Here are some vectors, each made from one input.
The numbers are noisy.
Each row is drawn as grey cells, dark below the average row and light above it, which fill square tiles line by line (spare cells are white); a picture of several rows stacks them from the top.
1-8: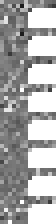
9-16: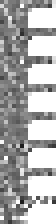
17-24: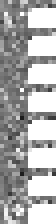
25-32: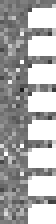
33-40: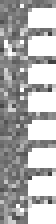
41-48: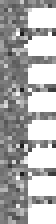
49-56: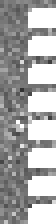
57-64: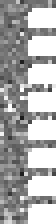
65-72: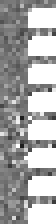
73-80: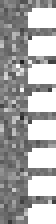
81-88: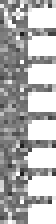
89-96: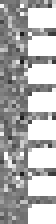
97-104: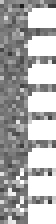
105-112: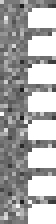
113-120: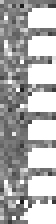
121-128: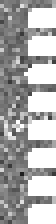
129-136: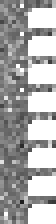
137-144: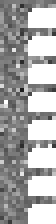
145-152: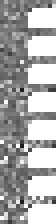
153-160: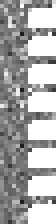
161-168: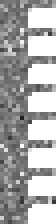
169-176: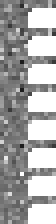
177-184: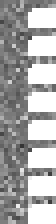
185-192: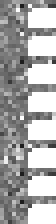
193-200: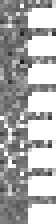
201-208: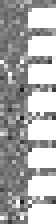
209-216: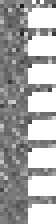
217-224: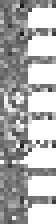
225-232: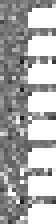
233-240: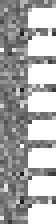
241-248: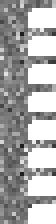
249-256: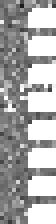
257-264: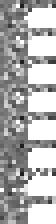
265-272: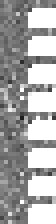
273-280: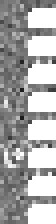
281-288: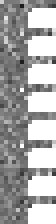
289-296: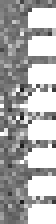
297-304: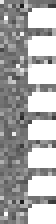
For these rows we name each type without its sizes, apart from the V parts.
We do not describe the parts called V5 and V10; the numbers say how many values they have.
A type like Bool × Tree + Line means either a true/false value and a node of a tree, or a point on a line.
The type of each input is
(Circle + V10) × V5 + List(Line).
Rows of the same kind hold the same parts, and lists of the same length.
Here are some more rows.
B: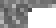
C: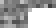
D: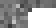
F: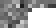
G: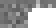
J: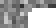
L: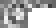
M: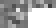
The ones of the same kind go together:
B, G
C, J
D
F
L, M

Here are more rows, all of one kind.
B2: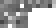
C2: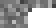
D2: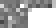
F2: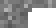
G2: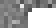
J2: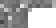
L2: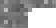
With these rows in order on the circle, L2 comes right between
B2 and F2.
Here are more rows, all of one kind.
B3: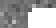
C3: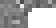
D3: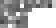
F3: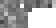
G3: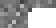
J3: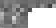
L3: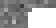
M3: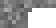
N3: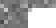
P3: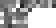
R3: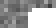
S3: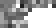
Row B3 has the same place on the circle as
F3 and J3.
